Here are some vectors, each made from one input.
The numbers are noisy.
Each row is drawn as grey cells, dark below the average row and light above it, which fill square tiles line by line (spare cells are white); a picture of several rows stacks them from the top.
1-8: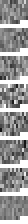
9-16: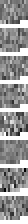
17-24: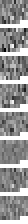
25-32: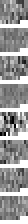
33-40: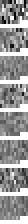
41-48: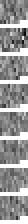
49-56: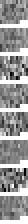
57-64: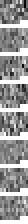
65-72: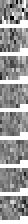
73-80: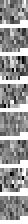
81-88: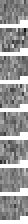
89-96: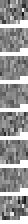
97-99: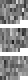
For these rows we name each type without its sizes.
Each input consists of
a point on a line, together with either a point on a circle, or a point on a line.
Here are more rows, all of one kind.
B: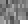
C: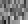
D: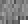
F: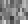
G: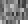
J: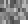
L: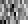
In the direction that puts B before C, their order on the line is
F, G, J, B, C, D, L.
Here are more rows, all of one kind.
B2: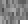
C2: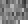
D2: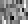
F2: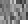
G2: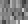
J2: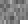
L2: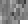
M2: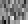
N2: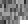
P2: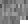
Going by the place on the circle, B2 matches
C2, G2, L2 and P2.
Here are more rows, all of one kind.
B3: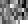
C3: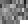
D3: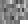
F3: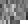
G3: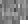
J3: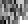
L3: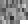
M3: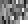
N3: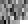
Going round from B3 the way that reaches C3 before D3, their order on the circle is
B3, N3, M3, C3, L3, F3, D3, J3, G3.
